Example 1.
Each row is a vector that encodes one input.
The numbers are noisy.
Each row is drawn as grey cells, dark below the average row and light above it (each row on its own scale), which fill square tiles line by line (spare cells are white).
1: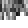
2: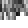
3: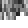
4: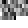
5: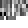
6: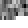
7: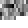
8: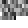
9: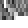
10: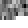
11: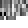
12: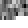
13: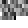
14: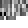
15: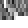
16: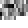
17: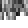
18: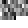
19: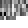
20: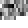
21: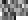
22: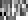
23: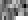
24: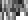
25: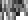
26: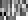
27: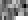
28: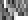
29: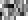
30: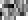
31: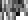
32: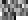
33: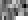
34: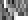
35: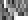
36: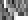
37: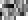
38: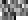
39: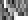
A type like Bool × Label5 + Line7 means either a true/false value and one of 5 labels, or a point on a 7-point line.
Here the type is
Label6.
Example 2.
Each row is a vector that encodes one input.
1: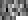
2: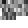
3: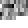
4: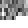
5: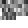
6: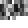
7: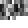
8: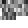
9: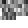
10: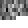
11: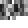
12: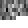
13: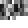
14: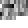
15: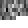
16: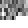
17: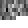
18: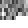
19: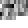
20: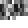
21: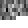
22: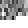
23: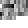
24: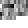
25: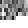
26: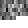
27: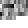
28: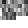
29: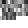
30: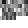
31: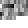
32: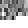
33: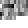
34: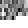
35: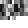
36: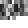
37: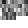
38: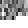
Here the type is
Label5.
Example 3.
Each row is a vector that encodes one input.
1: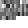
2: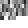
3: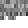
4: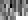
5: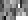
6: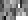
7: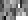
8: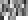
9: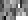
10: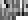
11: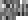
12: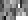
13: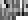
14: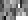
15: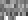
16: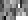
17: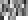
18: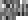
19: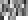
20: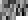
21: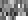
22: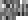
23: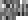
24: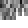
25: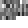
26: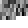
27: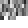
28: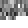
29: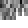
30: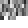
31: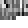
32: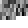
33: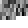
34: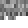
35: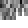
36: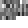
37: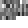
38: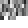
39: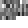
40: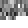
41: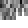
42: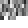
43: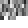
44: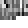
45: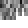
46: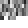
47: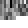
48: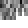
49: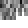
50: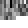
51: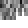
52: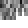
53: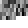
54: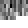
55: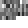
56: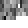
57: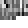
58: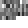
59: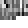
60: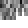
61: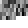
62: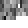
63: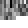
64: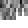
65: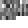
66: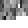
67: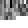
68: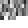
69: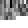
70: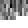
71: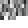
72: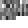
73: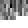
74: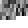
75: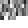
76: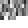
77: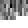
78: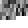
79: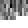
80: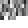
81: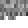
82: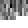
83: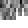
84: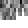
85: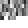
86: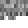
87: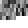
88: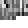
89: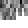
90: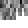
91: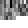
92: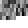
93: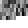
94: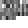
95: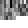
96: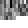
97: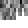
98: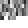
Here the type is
Line10.
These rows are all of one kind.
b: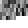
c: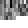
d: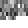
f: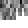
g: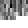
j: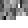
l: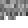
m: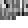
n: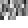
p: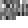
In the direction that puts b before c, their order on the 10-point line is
m, p, b, n, l, d, j, f, g, c.
